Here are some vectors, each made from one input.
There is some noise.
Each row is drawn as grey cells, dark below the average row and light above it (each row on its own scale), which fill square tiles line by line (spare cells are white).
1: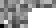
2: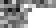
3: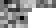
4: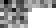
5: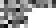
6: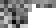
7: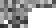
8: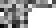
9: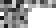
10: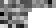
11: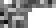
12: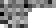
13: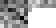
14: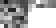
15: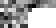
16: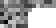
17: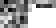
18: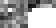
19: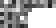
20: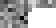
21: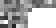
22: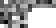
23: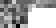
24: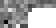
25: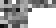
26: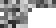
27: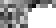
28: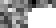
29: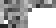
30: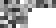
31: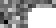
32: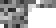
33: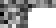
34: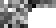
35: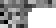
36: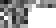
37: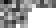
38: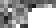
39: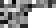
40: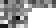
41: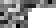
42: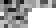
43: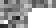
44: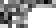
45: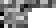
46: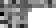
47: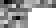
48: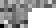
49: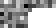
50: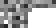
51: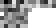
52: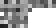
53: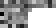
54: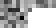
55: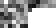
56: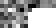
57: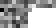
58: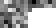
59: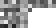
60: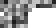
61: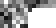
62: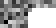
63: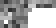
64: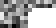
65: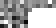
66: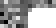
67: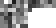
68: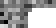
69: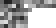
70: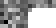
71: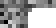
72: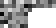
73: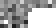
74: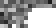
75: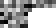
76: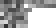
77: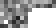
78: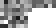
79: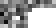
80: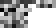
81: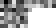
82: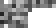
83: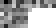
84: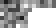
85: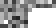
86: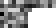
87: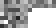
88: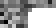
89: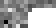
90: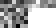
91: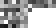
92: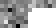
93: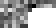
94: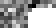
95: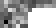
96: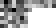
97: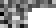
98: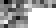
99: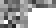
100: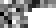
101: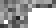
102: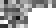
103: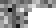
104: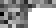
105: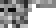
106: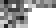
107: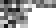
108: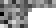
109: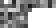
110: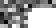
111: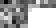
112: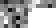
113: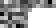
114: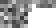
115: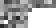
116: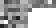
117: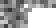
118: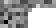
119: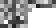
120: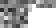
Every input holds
a point on a 10-point circle, one of 9 labels and three true/false values.
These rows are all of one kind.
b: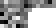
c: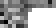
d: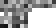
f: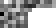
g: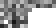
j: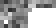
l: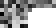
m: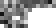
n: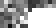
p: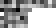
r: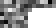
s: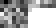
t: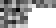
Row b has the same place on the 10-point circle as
c and m.
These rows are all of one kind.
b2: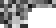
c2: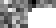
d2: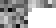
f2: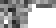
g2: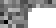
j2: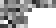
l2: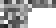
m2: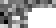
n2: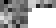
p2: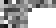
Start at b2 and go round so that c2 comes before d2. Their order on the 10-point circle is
b2, f2, g2, c2, l2, p2, m2, j2, d2, n2.
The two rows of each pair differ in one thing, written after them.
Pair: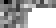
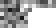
the label
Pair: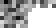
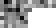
the label
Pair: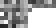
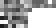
the place on the 10-point circle
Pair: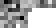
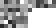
one of the three true/false values
